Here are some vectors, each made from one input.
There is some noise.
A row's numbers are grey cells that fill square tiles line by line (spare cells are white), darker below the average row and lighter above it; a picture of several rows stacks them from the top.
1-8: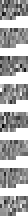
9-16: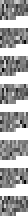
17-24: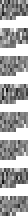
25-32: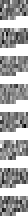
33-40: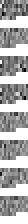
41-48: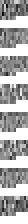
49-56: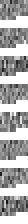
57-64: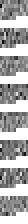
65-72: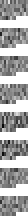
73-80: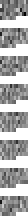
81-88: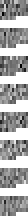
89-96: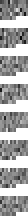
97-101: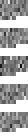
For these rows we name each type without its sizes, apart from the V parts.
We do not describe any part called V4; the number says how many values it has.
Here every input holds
a value of V4, together with either a point on each of two lines, or a node of a tree.
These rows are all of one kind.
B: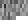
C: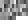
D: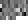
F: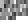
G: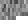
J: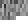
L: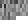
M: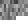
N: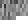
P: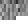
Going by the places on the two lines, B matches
C, J, L and N.
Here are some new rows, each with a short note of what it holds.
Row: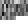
a node of a tree and a value of V4
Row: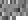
a node of a tree and a value of V4
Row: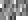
a point on each of two lines and a value of V4
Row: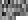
a point on each of two lines and a value of V4
